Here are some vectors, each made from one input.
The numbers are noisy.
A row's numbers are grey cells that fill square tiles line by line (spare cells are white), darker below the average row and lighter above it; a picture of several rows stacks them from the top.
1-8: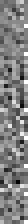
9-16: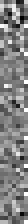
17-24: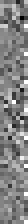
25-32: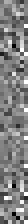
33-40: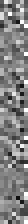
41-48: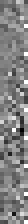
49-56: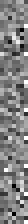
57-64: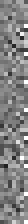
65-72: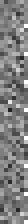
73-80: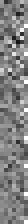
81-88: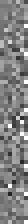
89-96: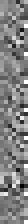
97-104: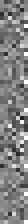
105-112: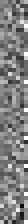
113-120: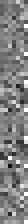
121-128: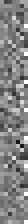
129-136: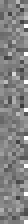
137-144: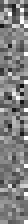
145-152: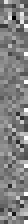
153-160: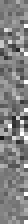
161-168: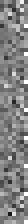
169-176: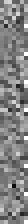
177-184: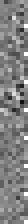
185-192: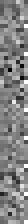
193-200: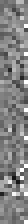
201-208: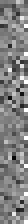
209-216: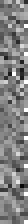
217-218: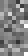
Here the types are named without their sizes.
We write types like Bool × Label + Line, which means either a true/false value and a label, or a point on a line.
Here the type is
List(Bool × Line).
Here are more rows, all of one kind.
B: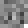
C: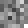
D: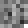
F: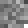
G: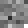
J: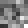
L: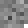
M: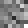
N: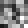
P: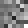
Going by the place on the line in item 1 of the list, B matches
L, M, N and P.
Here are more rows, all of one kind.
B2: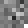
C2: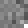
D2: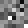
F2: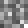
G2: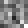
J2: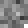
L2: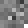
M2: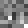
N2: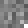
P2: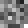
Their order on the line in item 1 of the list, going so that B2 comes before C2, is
B2, C2, L2, J2, N2, D2, F2, G2, P2, M2.
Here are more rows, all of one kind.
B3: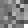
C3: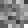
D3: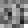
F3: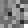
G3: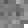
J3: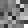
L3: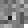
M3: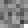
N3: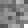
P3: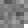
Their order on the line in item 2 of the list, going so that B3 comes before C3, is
N3, B3, L3, P3, J3, F3, M3, C3, D3, G3.
